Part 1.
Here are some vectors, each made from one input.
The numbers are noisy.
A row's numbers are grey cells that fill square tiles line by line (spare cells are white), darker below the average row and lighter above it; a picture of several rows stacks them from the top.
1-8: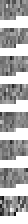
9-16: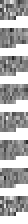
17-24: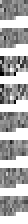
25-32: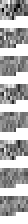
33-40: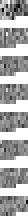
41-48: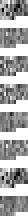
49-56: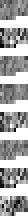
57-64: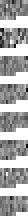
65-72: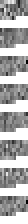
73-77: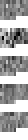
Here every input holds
either a point on a 5-point line, or a node of an 11-node tree.
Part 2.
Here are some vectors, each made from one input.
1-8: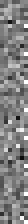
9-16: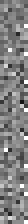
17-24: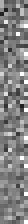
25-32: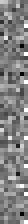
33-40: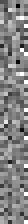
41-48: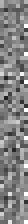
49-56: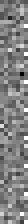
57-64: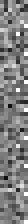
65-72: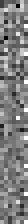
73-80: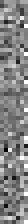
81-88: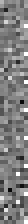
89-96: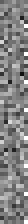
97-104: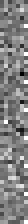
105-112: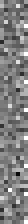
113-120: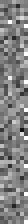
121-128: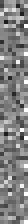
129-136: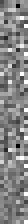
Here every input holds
three true/false values, together with either a fixed value, or a node of a 13-node tree.
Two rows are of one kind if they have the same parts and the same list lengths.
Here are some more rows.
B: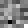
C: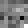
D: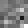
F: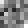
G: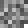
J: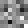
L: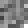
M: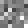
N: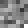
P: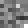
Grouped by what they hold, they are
B, J, M, N
C, D, F, G, L, P

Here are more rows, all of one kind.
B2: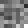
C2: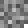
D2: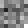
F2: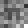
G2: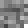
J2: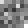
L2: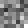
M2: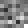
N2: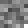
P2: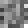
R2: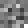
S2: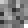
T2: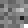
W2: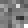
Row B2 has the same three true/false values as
F2, N2, R2 and W2.
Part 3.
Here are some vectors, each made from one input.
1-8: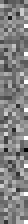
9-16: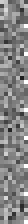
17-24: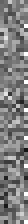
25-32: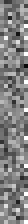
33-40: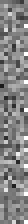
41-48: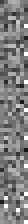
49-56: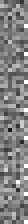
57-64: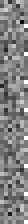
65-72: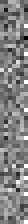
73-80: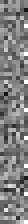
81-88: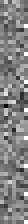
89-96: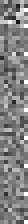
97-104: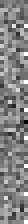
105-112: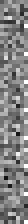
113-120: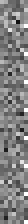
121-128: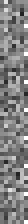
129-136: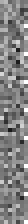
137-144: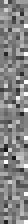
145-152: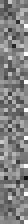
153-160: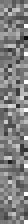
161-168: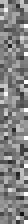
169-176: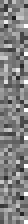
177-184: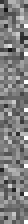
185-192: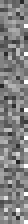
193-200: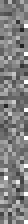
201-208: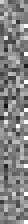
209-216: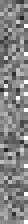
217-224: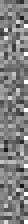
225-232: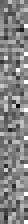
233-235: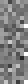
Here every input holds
either one of 11 labels, or four true/false values.
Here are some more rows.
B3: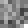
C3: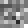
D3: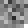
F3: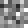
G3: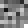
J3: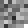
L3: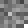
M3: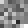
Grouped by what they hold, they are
B3, C3, D3, F3, J3, M3
G3, L3

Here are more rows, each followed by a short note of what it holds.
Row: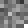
one of 11 labels
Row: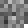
four true/false values
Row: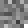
four true/false values
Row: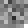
four true/false values
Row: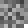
one of 11 labels
